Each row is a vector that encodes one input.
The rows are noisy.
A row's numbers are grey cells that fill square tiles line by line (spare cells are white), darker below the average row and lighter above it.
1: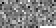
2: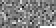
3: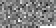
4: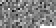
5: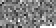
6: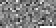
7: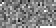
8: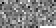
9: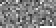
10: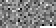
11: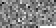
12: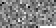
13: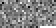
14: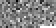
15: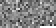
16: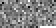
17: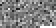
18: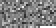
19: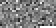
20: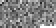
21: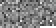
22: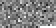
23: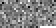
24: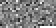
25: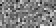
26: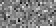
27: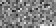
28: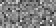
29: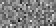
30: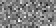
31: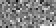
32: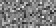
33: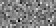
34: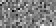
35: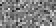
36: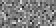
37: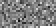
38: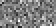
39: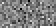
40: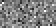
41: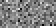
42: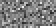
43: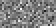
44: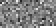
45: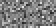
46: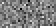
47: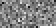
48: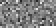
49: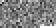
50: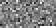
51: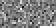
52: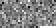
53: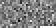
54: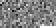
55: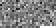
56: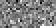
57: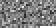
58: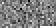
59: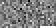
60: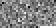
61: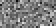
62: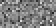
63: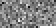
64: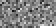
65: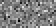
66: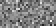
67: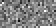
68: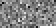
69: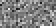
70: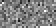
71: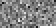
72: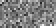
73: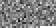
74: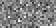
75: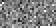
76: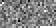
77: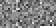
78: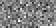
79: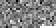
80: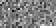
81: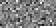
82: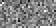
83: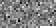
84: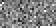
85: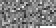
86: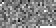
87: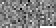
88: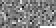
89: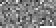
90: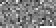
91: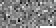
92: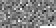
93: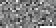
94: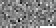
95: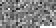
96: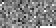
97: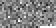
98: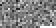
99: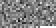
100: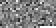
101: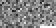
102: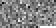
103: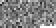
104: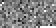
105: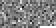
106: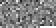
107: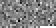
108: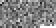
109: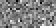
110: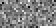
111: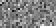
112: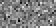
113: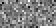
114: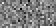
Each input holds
a true/false value, together with either a point on a 5-point line, or a node of an 8-node tree.
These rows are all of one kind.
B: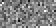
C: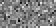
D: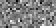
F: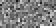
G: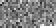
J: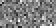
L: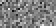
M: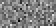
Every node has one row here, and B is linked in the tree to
C and D.
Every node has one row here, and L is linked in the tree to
C, G and M.
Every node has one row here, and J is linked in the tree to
G.
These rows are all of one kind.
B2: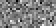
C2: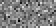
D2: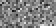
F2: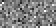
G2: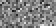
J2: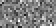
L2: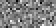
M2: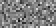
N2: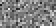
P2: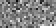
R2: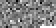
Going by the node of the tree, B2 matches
F2, L2 and R2.
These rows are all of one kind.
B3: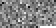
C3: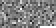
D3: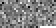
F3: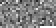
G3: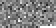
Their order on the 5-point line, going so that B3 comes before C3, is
D3, B3, G3, F3, C3.
